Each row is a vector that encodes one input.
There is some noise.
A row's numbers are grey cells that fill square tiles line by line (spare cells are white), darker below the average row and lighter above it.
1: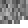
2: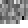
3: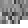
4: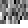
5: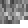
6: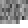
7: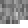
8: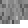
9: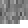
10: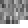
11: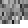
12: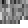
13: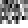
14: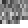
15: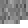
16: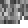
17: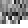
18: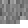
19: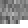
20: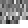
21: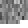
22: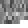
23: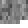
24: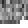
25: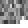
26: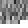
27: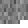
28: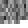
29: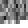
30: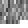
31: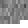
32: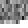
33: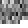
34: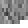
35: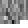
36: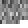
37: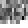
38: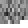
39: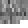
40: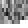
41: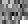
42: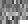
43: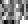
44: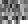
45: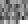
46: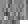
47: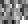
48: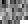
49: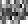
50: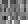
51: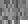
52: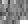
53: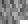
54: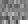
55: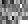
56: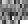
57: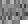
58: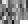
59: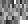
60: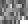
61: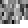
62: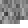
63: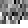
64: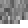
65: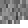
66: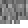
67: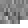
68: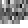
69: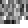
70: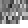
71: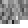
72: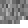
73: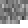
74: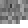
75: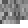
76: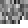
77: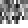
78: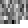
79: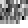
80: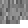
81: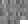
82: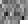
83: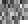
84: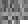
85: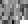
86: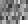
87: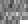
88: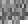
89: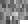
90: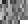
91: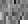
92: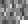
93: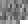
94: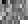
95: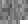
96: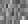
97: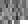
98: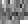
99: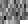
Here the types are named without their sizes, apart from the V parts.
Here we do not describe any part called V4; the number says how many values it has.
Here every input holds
a value of V4, together with either a point on a circle, or four true/false values.
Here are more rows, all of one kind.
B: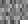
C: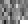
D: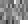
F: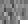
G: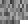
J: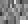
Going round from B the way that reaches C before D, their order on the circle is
B, C, J, F, D, G.
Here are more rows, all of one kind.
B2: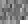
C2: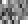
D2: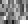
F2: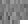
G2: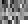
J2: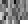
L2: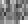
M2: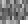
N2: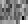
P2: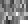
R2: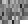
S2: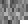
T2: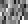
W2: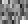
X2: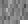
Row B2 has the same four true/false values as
D2, G2, J2 and X2.
